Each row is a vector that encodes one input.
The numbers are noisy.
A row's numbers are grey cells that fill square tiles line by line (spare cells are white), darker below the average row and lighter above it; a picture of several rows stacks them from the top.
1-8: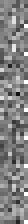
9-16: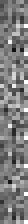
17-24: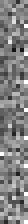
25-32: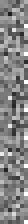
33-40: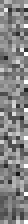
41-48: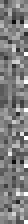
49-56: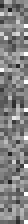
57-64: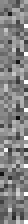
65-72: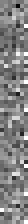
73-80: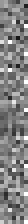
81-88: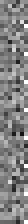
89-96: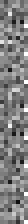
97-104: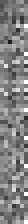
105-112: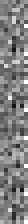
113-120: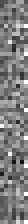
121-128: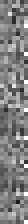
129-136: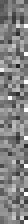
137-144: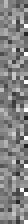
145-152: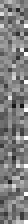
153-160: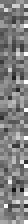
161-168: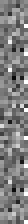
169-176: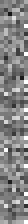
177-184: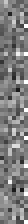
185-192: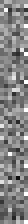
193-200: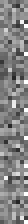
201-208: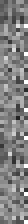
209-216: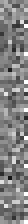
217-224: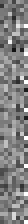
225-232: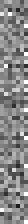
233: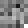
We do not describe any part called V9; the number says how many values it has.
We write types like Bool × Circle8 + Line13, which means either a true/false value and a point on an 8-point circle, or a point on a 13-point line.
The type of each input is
Line5 × (Line5 + V9) + List3(Line4).
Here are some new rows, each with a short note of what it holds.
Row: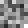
the empty list
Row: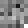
a point on each of two 5-point lines
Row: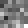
a list of two items
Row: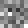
a list of three items
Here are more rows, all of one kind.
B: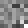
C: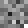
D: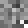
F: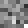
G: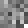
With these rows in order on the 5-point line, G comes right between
B and D.
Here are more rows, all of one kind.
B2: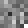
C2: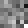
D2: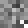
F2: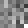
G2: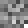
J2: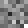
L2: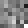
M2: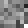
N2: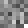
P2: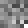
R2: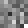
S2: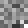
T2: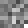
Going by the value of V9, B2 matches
J2, N2 and R2.
